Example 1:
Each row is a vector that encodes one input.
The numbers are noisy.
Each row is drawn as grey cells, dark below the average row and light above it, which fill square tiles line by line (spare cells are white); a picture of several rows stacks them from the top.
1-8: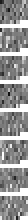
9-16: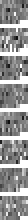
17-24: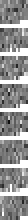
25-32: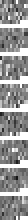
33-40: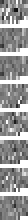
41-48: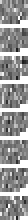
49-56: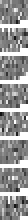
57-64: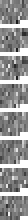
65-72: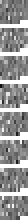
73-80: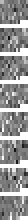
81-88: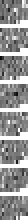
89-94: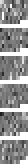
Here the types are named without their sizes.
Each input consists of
a point on a line.
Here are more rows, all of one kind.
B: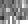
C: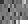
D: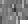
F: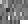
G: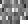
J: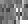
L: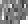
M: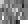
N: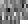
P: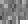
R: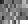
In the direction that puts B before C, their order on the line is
G, M, L, N, F, D, P, B, J, R, C.
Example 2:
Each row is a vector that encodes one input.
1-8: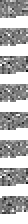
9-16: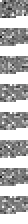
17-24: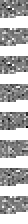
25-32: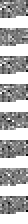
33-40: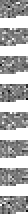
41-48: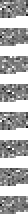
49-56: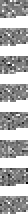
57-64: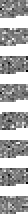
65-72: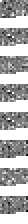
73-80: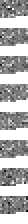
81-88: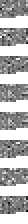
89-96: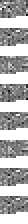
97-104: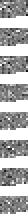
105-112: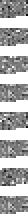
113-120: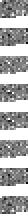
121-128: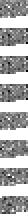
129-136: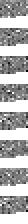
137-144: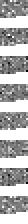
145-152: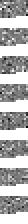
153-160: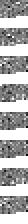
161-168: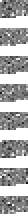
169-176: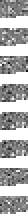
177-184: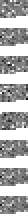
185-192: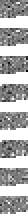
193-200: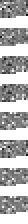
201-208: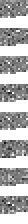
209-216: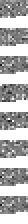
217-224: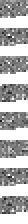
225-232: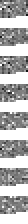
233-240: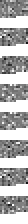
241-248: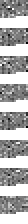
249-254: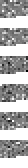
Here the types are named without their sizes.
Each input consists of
a point on a line.
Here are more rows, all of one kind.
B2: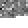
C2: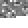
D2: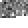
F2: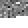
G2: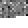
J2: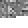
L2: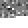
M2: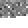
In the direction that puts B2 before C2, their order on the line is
G2, F2, B2, J2, C2, M2, L2, D2.
